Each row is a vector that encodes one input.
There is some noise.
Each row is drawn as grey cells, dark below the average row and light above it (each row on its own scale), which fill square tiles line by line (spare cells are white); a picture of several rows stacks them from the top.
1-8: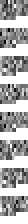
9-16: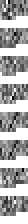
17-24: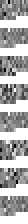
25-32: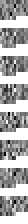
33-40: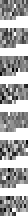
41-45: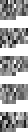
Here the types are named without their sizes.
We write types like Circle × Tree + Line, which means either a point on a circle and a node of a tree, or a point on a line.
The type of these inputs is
Label × (Tree + Unit).
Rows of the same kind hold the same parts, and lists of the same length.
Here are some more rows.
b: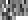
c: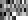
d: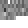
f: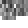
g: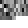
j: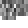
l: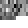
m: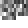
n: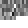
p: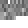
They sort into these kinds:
b, c, g, l
d, f, j, m, n, p

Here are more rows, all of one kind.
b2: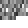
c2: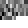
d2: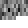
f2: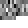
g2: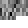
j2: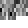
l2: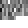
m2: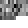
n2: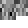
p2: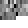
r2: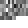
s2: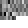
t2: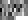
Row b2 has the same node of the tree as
j2, l2 and n2.
